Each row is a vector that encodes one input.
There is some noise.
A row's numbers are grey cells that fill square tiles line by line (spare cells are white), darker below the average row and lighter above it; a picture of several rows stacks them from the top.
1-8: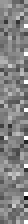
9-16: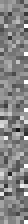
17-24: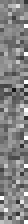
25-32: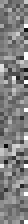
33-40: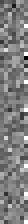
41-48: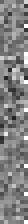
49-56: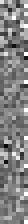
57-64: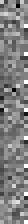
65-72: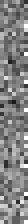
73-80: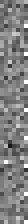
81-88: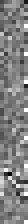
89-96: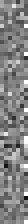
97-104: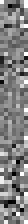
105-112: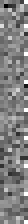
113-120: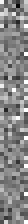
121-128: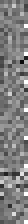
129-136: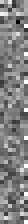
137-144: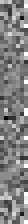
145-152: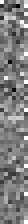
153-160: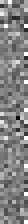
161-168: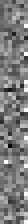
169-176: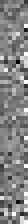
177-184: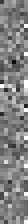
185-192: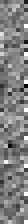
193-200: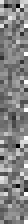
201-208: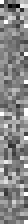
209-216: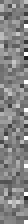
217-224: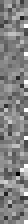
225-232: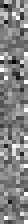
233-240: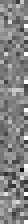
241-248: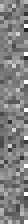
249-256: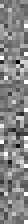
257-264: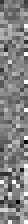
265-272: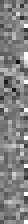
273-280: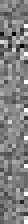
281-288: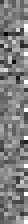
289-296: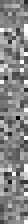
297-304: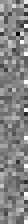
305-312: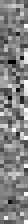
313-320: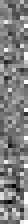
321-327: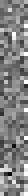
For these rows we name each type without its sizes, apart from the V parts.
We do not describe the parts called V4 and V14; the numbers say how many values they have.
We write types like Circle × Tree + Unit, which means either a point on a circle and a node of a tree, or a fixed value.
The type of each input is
(Bool × Bool × Bool × Bool × Bool × V4 + Circle) × V14.
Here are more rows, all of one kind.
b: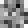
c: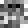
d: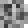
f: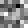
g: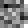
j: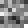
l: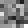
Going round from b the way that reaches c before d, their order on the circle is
b, c, d, g, l, j, f.
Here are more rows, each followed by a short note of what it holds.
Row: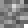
five true/false values, a value of V4 and a value of V14
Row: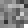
five true/false values, a value of V4 and a value of V14
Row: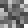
a point on a circle and a value of V14
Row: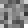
five true/false values, a value of V4 and a value of V14
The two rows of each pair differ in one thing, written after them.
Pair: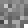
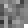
one of the five true/false values
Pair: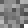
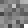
the value of V4
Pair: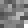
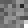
the value of V4
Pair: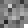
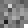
one of the five true/false values
